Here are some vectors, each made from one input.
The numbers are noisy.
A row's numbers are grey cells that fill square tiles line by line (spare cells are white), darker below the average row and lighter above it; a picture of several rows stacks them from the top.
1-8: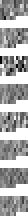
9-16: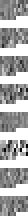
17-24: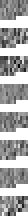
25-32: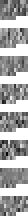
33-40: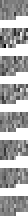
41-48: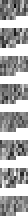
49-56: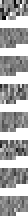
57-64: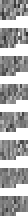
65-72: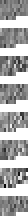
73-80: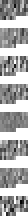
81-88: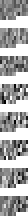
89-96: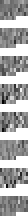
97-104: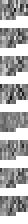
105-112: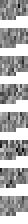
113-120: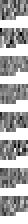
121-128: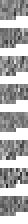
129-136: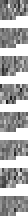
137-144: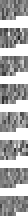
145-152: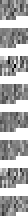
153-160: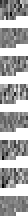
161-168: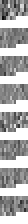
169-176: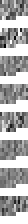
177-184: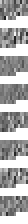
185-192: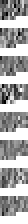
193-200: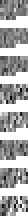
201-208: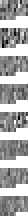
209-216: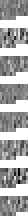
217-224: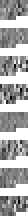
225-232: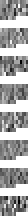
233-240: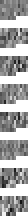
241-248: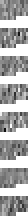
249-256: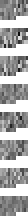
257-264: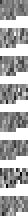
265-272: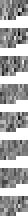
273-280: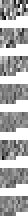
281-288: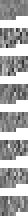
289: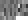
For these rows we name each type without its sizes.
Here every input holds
a list of items, each a point on a line and a true/false value.
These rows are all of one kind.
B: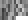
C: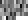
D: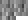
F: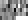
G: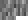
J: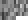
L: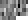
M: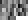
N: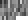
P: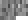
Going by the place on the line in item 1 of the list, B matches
C, J and L.
